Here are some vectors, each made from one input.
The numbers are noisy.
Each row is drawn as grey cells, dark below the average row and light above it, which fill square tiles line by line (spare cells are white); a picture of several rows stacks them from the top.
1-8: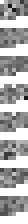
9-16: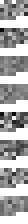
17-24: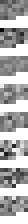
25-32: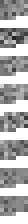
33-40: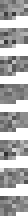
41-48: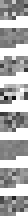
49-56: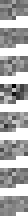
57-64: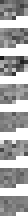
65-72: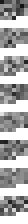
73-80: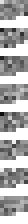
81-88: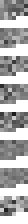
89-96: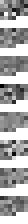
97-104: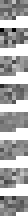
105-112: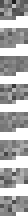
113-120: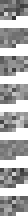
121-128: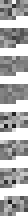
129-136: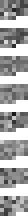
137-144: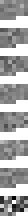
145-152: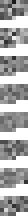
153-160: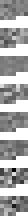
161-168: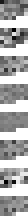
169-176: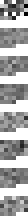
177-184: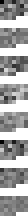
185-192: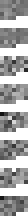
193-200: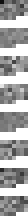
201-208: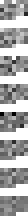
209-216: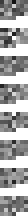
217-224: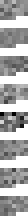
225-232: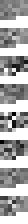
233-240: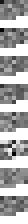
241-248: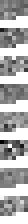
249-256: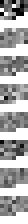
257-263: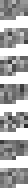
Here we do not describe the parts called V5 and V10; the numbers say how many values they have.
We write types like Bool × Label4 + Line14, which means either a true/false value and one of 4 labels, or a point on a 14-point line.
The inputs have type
Bool × Bool × Bool × (Line7 + (Line9 + V5) × V10) + Tree7.
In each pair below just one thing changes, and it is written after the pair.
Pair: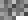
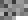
the place on the 7-point line
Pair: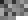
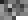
one of the three true/false values
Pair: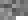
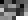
the place on the 7-point line
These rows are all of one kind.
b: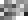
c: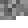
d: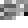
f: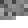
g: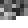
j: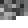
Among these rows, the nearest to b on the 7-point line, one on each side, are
d and g.
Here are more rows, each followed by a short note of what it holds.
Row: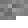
three true/false values, a value of V5 and a value of V10
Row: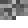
three true/false values, a value of V5 and a value of V10
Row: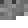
three true/false values, a value of V5 and a value of V10
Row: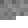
a point on a 9-point line, three true/false values and a value of V10
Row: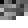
three true/false values, a value of V5 and a value of V10
